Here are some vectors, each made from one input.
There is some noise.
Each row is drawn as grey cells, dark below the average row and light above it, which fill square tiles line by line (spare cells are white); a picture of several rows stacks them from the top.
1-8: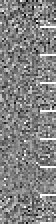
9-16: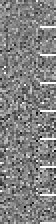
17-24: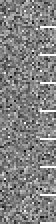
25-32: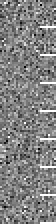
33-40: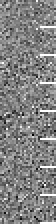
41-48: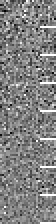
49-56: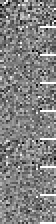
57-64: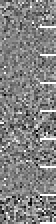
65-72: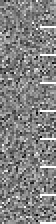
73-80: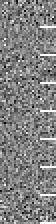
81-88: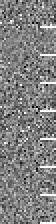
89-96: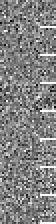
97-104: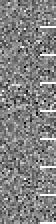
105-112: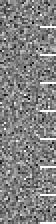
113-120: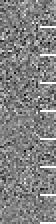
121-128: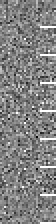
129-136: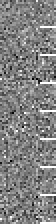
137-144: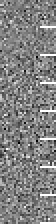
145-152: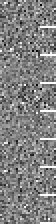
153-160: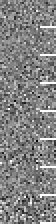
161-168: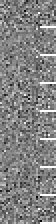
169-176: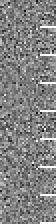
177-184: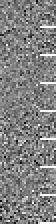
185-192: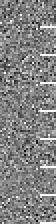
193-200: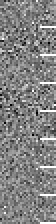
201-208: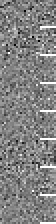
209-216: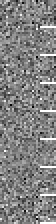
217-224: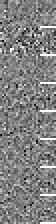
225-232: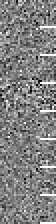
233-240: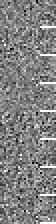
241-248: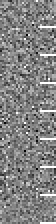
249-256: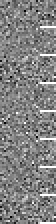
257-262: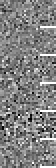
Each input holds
one of 7 labels, together with either one of 8 labels, or a point on a 17-point line.
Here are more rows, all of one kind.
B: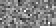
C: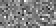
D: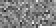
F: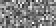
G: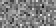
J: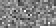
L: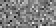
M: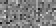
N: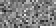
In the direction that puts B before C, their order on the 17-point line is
G, D, N, B, F, J, C, L, M.
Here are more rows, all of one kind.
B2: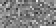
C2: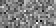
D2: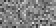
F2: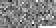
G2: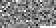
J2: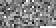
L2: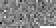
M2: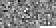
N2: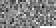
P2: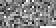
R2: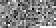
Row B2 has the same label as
L2 and N2.
